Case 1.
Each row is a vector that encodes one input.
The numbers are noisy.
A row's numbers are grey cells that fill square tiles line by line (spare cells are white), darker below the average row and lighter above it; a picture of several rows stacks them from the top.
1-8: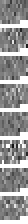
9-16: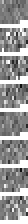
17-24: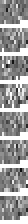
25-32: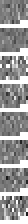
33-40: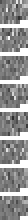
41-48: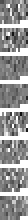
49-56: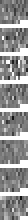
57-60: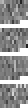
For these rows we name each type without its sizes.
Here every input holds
either a point on a circle and a true/false value, or a fixed value.
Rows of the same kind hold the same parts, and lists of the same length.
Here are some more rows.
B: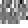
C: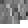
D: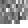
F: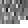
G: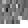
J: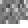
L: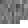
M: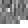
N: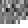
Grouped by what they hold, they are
B, C, D, F, J, L, M
G, N

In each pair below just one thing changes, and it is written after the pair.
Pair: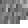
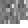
the place on the circle
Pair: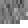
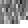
the place on the circle
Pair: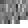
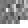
the true/false value
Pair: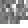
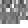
the true/false value
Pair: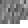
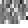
the place on the circle
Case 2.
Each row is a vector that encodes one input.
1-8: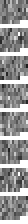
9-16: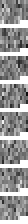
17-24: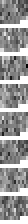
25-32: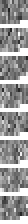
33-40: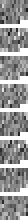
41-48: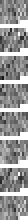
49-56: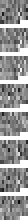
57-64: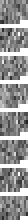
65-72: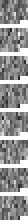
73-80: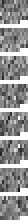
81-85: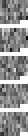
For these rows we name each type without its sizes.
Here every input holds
a point on a line, together with either a fixed value, or four true/false values.
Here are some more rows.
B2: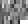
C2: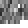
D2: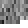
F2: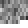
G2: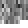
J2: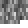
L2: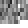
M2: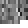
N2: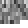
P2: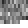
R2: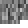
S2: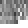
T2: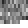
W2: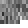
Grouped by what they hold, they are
B2, D2, F2, G2, J2, M2, N2, P2, R2, S2, T2, W2
C2, L2

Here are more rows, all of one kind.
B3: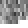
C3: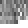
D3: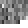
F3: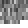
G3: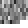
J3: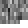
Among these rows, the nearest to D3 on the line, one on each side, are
G3 and J3.
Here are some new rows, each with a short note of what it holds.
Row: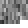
a point on a line and four true/false values
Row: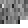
a point on a line and four true/false values
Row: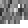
a point on a line
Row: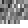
a point on a line
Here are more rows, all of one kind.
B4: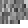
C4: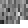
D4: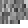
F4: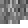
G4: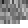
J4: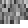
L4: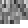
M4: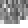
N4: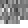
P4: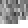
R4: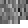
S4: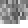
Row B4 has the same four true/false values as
D4, F4 and N4.
